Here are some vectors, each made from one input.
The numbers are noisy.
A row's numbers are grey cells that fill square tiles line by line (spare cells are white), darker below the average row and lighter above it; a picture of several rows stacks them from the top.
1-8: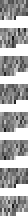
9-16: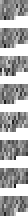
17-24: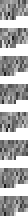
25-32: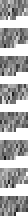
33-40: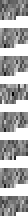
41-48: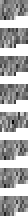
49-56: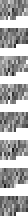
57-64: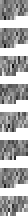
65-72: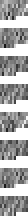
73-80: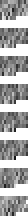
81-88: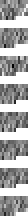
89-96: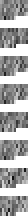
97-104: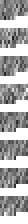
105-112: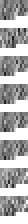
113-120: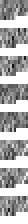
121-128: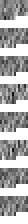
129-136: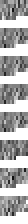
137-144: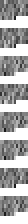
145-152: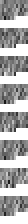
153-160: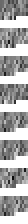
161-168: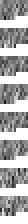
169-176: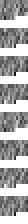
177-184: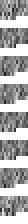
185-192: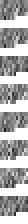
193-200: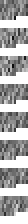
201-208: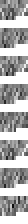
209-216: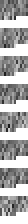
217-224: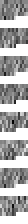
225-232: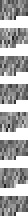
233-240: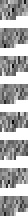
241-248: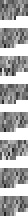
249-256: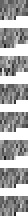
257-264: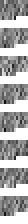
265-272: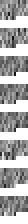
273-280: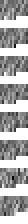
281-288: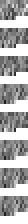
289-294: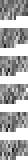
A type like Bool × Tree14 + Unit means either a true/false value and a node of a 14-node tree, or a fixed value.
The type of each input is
Line20 + Tree13 + Tree16.
